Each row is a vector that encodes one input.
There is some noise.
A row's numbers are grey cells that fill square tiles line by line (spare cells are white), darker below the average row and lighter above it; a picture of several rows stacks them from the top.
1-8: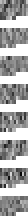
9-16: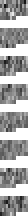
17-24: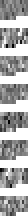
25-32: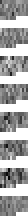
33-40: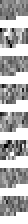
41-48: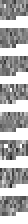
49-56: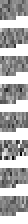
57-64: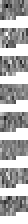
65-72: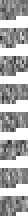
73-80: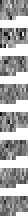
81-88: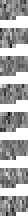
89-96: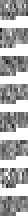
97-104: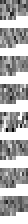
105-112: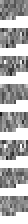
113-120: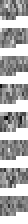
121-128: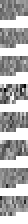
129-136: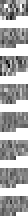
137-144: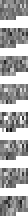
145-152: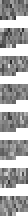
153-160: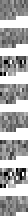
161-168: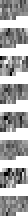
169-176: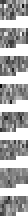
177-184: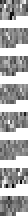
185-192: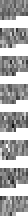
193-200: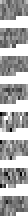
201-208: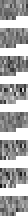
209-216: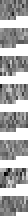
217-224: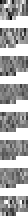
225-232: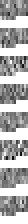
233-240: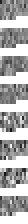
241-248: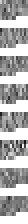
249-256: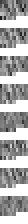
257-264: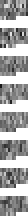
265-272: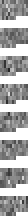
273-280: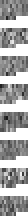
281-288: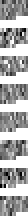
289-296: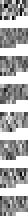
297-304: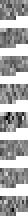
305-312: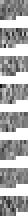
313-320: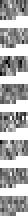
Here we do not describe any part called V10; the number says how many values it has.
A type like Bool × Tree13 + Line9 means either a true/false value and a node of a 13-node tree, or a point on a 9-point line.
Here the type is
List2((Circle5 + V10) × Line7).
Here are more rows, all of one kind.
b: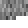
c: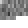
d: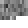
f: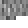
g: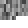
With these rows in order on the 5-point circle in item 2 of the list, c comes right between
f and g.
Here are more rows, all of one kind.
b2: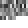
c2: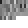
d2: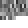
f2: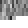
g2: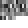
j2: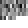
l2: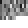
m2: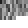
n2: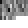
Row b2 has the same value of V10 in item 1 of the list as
d2, f2 and g2.
